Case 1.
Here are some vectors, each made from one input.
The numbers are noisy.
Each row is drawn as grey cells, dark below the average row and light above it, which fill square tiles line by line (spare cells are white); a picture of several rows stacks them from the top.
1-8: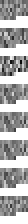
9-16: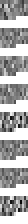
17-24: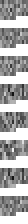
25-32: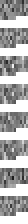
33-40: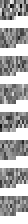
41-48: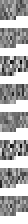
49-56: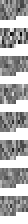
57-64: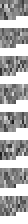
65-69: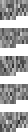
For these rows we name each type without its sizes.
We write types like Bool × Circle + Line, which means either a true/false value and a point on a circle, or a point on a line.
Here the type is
List(Line).
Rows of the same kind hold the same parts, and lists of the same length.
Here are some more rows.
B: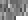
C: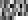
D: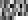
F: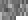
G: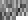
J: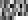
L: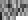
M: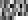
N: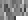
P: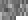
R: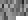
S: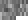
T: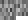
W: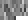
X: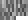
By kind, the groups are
B, F, N, P, S, T, W
C, D, J, M
G, L, R, X

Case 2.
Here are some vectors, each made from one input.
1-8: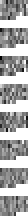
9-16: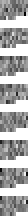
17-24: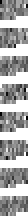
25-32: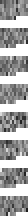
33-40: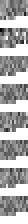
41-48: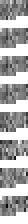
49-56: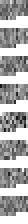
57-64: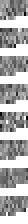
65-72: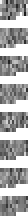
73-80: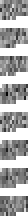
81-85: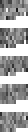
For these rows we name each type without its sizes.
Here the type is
Bool × Bool × Bool + Circle.
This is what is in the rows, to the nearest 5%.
About 30% of them hold a point on a circle. The rest hold three true/false values.
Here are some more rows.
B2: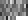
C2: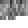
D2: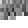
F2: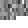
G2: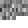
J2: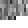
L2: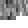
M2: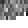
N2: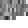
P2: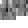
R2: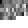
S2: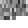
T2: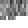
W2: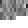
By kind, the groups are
B2, C2, D2, M2, P2, R2, T2, W2
F2, G2, J2, L2, N2, S2

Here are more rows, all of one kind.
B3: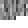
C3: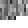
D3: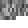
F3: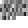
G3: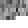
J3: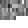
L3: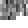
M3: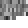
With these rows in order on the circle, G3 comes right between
L3 and M3.
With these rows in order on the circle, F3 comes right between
D3 and J3.
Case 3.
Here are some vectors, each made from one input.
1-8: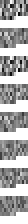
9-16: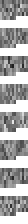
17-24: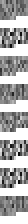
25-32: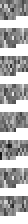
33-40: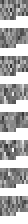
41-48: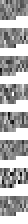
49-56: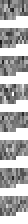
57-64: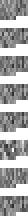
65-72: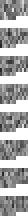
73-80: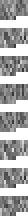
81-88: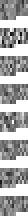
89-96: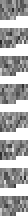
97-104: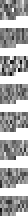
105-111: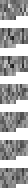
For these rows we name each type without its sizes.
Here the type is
List(Line).
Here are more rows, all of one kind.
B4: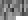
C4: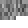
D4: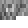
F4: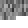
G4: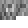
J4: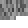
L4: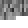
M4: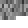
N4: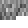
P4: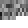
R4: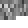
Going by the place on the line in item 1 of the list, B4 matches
F4, L4 and M4.
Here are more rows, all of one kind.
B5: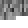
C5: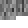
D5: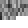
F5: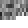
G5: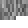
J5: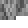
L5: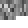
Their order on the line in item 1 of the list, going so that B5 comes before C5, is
L5, B5, C5, J5, G5, D5, F5.
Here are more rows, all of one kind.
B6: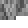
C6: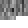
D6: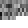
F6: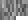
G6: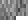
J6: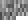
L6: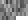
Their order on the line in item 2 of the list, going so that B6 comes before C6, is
B6, G6, L6, J6, F6, D6, C6.
